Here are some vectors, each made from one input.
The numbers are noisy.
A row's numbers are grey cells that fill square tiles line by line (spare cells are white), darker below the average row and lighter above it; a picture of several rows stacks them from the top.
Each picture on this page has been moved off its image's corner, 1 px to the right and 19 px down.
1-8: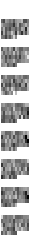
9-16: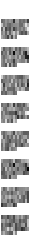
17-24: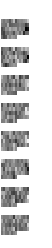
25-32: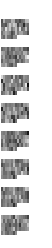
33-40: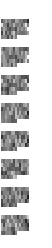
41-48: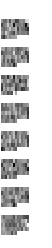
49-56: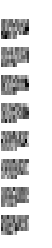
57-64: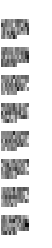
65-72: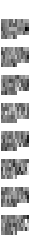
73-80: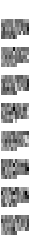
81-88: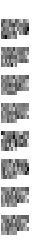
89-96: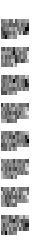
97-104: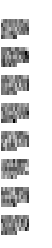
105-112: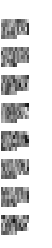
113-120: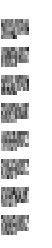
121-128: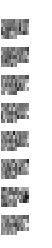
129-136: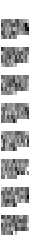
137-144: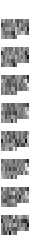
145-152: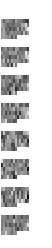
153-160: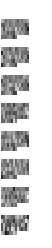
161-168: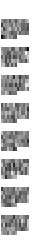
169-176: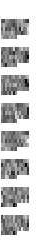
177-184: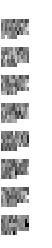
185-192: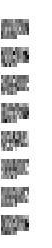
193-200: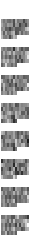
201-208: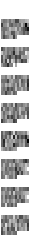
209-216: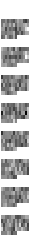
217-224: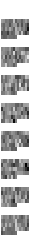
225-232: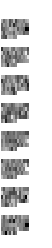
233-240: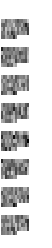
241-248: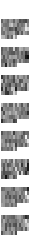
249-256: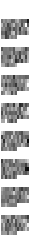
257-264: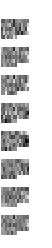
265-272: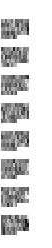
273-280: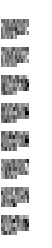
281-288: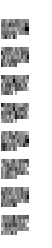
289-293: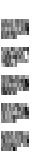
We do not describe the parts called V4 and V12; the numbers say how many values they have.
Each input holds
a true/false value, a value of V4 and a value of V12, together with either one of 11 labels, or a point on an 8-point line.
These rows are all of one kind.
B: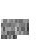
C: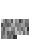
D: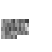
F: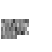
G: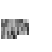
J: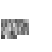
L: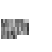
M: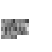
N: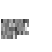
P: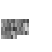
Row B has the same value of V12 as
D, F and M.
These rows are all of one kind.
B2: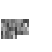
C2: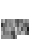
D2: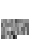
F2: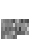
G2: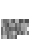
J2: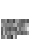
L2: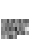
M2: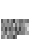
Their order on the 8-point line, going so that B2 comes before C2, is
B2, G2, D2, L2, M2, F2, C2, J2.
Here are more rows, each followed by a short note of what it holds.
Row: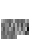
a point on an 8-point line, a true/false value, a value of V4 and a value of V12
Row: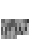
one of 11 labels, a true/false value, a value of V4 and a value of V12
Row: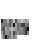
one of 11 labels, a true/false value, a value of V4 and a value of V12
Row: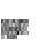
a point on an 8-point line, a true/false value, a value of V4 and a value of V12
